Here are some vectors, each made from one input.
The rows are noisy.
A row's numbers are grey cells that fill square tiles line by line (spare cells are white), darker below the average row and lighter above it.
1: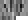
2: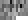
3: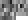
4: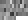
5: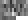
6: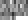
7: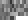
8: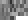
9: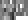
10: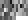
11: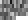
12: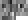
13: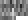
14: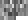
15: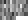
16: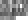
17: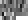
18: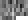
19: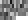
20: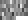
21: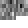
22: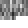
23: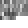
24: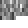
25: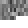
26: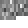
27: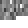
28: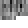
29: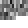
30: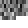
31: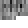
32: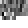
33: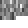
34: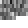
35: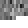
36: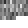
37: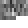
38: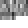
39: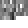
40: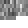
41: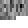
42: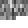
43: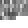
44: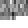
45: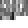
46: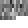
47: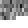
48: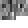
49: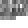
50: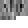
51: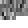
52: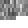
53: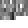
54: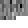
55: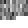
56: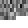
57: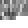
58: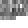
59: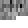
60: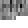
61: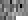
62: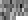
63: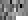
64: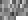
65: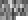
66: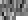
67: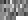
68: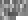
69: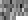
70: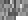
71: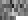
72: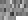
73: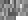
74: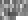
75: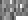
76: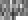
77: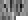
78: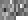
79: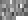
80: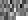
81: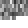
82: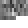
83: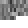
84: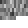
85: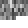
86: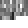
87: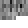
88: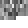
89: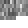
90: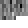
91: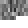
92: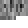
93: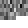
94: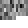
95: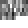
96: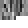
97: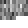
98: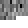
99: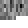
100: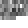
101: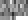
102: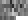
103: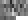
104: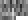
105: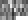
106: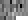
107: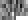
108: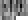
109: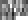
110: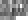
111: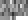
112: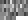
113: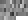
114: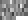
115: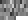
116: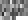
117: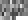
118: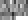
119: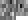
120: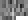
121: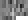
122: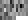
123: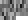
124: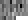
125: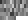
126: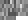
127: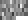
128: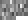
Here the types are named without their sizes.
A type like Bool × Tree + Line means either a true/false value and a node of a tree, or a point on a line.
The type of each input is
Bool × (Label + Tree).
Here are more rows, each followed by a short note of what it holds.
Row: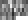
a label and a true/false value
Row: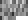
a node of a tree and a true/false value
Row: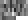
a node of a tree and a true/false value
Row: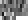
a label and a true/false value
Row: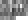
a label and a true/false value
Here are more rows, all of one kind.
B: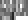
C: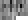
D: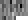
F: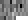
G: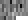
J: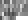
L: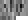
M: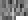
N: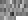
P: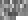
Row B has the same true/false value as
J, N and P.
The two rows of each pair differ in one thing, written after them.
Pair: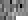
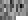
the node of the tree
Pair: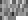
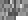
the node of the tree
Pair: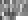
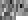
the true/false value
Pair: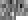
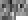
the node of the tree
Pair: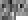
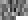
the node of the tree
